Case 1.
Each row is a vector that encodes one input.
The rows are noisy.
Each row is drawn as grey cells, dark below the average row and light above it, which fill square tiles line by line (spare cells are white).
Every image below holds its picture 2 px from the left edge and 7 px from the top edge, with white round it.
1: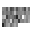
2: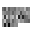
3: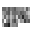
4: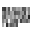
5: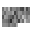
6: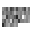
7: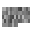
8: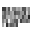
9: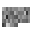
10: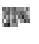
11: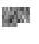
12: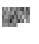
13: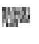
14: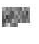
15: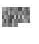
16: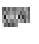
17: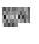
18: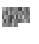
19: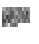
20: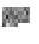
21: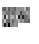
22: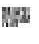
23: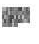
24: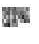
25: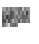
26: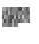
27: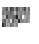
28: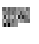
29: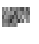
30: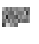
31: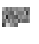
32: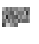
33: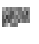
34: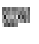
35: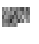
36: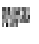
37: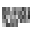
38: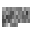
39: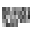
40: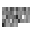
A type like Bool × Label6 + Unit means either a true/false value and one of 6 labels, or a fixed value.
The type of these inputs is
Line5 + Line6.
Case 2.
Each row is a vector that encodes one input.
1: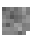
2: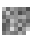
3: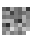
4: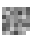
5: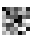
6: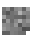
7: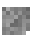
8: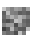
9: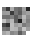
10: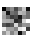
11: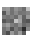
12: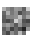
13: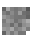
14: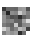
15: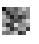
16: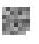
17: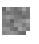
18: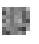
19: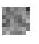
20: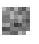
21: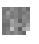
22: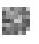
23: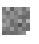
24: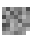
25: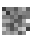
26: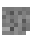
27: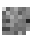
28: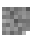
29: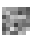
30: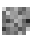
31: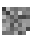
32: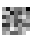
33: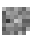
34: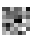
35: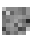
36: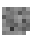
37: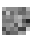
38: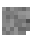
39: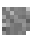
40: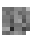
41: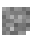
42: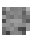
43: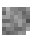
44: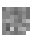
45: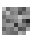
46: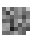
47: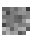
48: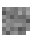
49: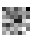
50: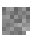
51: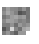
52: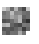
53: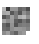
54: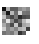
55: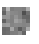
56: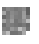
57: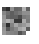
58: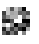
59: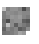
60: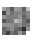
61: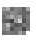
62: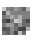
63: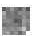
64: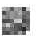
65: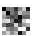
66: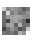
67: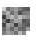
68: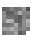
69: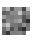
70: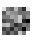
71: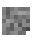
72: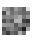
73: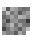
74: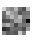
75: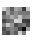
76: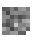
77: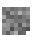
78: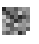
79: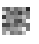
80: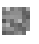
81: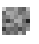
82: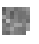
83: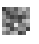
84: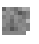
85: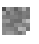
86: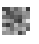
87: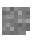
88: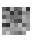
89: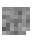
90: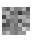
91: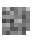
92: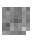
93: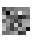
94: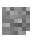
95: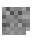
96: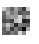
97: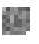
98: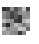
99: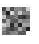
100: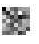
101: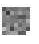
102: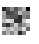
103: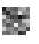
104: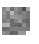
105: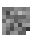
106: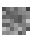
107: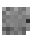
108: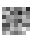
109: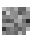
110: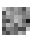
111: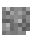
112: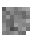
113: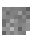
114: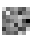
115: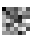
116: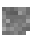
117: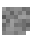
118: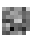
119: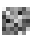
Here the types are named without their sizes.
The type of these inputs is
Bool × Line × Line.
